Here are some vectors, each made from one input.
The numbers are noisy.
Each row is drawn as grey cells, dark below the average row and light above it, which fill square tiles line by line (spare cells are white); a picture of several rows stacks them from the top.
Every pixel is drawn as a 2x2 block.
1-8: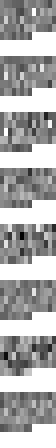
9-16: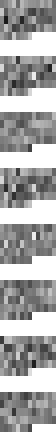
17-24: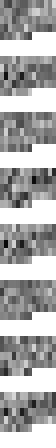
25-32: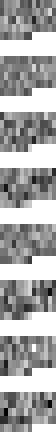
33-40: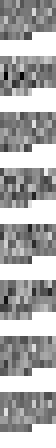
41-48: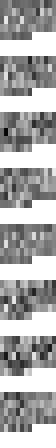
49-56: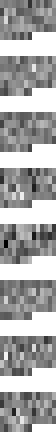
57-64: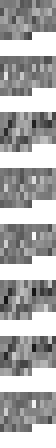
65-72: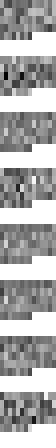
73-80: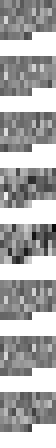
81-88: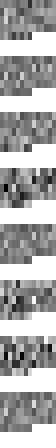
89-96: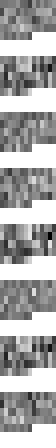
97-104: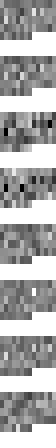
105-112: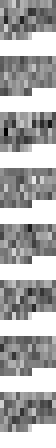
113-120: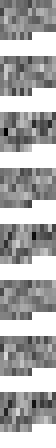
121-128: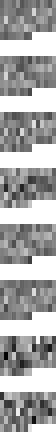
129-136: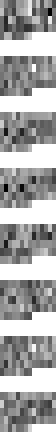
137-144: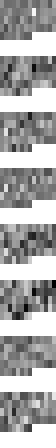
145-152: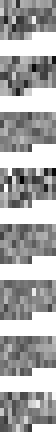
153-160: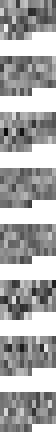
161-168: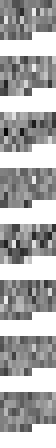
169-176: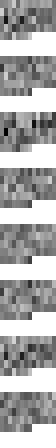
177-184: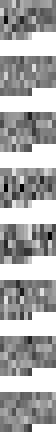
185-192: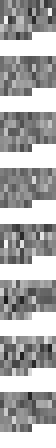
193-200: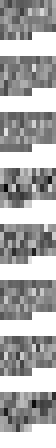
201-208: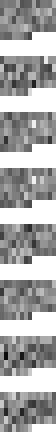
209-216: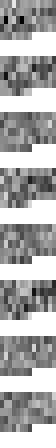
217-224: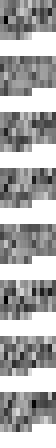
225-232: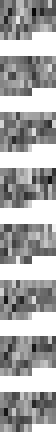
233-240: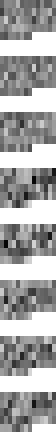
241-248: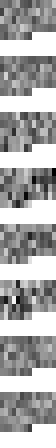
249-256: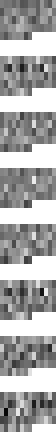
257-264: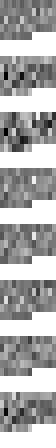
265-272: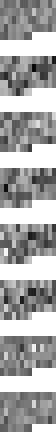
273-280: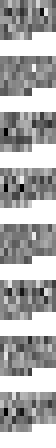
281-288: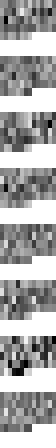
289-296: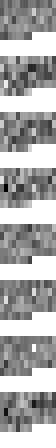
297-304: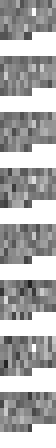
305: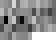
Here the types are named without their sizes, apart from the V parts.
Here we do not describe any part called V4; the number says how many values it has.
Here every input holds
either a node of a tree, or a list of items, each a true/false value and a value of V4.
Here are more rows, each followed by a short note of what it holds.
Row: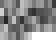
a node of a tree
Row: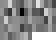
the empty list
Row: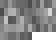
a list of one item
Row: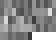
a list of one item
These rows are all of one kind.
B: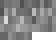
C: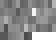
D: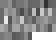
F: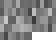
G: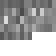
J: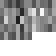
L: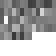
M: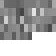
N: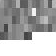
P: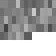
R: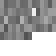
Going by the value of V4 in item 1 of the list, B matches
D and F.
